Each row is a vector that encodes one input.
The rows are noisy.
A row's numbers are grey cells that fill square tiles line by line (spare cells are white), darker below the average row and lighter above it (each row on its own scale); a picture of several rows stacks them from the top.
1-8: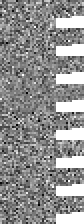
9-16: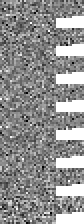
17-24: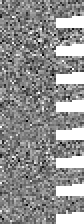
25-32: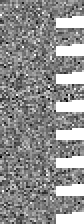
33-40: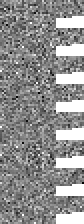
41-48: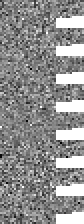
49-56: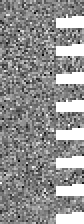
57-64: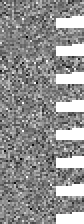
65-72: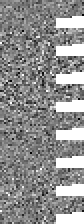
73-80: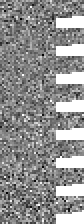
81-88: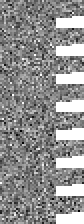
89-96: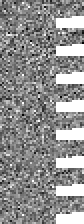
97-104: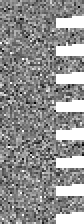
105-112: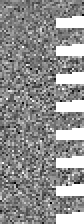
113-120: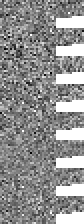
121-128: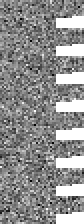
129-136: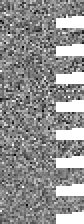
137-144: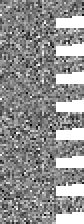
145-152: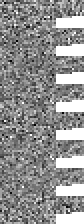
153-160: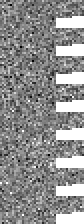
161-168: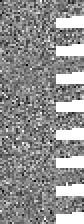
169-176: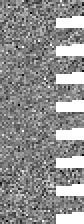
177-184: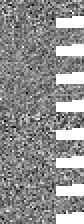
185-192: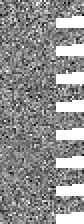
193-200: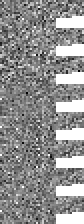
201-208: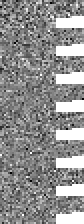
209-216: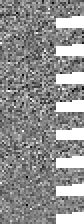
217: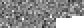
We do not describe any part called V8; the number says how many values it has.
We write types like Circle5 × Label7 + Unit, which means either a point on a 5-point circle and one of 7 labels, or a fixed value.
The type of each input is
Circle15 + Label10 × V8 + Unit.
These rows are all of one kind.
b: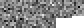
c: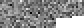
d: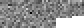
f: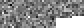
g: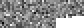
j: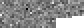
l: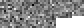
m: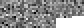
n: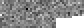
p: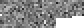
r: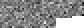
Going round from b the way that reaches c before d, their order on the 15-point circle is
b, l, f, c, d, r, p, n, j, g, m.
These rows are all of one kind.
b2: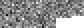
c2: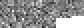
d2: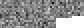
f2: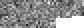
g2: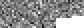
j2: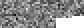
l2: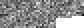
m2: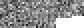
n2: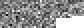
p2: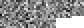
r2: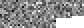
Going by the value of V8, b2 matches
c2, g2 and n2.
